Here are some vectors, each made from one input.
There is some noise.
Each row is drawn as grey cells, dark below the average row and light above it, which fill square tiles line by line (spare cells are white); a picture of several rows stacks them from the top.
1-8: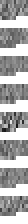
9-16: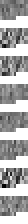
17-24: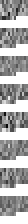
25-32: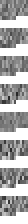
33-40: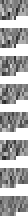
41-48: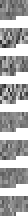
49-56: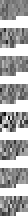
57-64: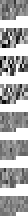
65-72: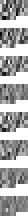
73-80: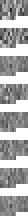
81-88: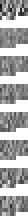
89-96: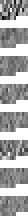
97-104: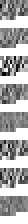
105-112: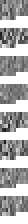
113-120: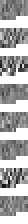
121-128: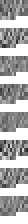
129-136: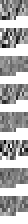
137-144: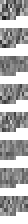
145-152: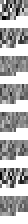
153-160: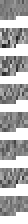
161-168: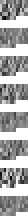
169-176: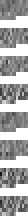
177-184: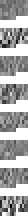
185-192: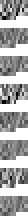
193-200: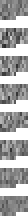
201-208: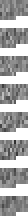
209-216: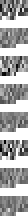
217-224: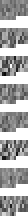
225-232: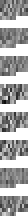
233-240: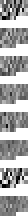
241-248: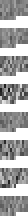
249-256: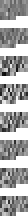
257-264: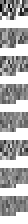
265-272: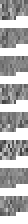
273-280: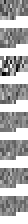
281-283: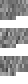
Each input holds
a point on an 11-point line, together with either a fixed value, or four true/false values.
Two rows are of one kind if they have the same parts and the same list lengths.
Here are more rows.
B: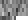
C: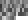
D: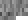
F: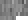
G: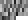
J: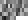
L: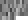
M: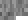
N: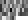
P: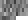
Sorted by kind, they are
B
C, D, F, G, J, L, M, N, P

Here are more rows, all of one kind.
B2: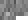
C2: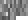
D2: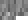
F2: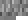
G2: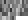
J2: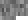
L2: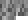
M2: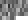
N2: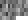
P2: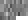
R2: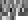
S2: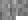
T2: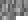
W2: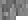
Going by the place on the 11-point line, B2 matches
D2, L2 and P2.
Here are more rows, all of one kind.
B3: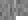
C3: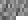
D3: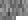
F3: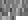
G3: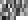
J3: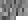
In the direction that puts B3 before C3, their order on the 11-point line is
D3, J3, B3, C3, F3, G3.
